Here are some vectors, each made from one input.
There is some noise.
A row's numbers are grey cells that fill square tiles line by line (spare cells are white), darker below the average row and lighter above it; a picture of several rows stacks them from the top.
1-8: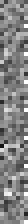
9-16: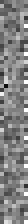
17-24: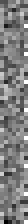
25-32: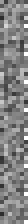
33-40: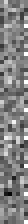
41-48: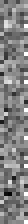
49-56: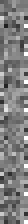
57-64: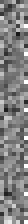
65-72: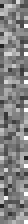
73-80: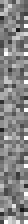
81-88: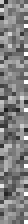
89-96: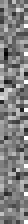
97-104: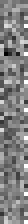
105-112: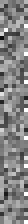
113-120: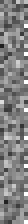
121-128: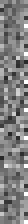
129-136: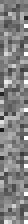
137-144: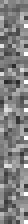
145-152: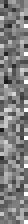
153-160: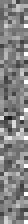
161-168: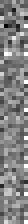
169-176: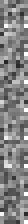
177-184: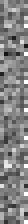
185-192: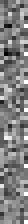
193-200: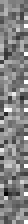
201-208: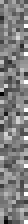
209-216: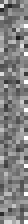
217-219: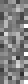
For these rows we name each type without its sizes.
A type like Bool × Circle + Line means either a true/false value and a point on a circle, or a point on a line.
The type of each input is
Bool × Label × Tree.
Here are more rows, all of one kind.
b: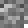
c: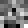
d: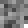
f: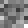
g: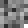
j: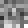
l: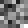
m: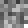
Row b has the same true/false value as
j and m.
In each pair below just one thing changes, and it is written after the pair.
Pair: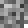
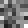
the true/false value
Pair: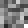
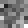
the label
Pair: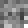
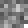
the node of the tree
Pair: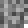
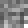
the node of the tree
